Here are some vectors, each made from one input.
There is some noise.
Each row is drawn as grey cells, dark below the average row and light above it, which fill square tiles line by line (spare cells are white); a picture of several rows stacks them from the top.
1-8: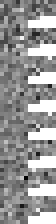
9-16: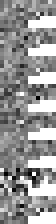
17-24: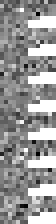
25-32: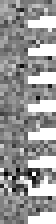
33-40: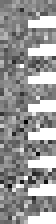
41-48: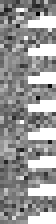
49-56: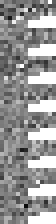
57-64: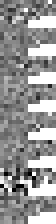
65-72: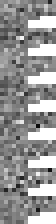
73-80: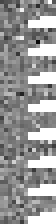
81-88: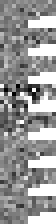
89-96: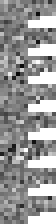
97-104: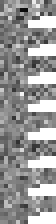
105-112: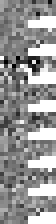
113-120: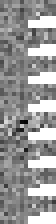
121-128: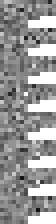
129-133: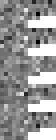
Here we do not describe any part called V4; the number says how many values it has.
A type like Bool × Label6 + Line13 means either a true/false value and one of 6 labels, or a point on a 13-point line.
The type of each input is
List2(Bool × V4 + Line5).
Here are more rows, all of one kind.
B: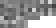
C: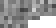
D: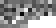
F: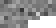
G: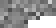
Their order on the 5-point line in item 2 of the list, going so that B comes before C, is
D, F, B, C, G.
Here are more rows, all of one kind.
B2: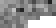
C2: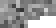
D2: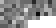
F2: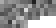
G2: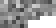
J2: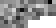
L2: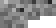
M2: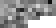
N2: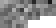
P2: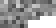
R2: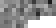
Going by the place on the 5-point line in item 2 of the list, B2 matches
J2, N2 and R2.
